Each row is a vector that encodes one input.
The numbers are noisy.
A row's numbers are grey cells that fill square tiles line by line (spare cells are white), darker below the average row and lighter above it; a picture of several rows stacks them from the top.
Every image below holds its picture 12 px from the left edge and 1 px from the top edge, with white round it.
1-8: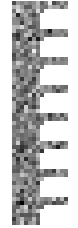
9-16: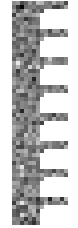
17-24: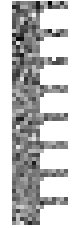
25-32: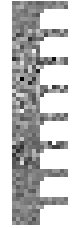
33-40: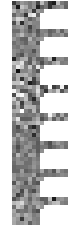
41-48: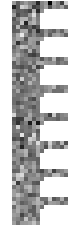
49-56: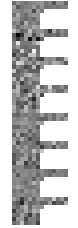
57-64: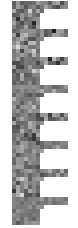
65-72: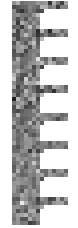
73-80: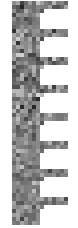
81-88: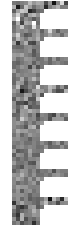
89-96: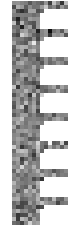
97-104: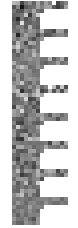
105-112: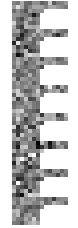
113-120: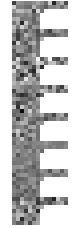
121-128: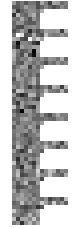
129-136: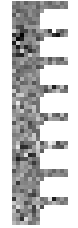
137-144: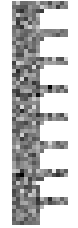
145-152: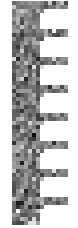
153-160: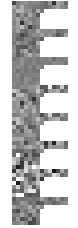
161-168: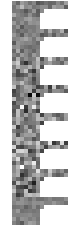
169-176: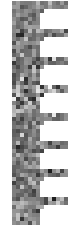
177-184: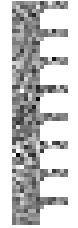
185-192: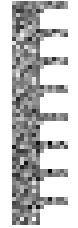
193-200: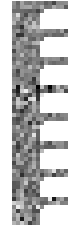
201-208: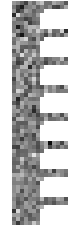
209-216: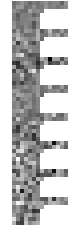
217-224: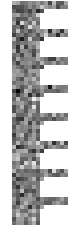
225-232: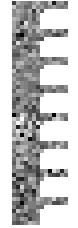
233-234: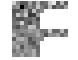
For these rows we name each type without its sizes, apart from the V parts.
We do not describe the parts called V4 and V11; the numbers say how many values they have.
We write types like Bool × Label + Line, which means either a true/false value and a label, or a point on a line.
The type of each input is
Bool × (Circle × V4 + V11).
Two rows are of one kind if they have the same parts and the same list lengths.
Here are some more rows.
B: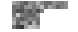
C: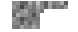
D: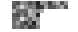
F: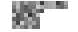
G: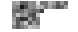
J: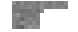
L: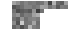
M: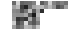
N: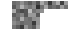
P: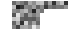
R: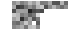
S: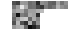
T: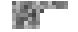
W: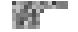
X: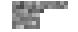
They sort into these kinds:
B, F, J, L, N, P, R, S, T, W
C, D, G, M, X

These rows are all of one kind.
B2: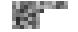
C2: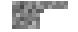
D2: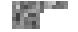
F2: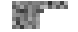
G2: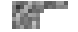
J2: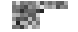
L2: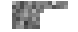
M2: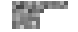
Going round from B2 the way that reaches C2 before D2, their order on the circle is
B2, C2, G2, L2, F2, M2, J2, D2.
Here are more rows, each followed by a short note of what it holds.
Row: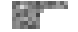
a true/false value and a value of V11
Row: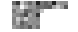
a true/false value and a value of V11
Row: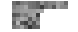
a point on a circle, a true/false value and a value of V4
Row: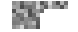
a true/false value and a value of V11
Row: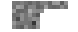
a point on a circle, a true/false value and a value of V4
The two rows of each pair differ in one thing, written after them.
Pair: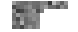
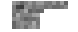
the place on the circle
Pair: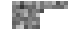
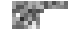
the place on the circle
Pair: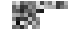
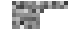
the true/false value
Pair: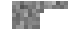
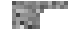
the true/false value
